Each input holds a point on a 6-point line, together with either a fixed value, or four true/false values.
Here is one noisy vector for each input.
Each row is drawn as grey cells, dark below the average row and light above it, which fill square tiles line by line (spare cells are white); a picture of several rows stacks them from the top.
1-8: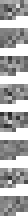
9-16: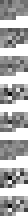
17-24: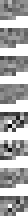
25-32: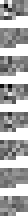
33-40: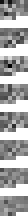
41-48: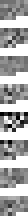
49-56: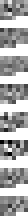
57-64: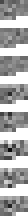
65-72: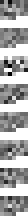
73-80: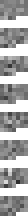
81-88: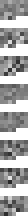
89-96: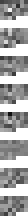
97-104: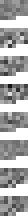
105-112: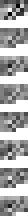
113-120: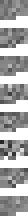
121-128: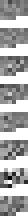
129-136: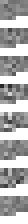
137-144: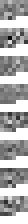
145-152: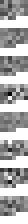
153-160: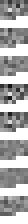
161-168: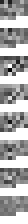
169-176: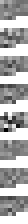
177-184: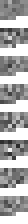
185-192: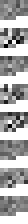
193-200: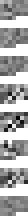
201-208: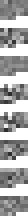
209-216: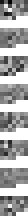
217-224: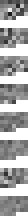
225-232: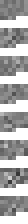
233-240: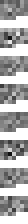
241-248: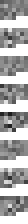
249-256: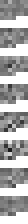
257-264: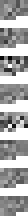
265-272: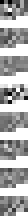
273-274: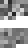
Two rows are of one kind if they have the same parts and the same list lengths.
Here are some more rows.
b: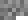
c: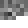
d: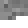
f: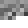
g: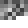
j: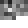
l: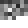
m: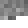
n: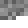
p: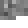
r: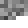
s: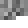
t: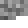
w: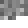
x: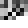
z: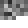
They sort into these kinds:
b, c, d, f, g, j, l, n, p, r, s, t, x, z
m, w

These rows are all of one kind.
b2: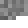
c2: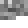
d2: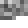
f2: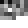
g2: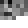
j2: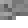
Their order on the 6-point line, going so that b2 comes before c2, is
g2, d2, b2, c2, f2, j2.
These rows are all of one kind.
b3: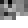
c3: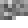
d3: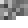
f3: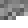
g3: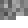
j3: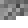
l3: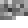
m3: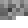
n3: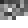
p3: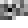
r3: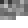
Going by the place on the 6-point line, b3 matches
f3 and g3.
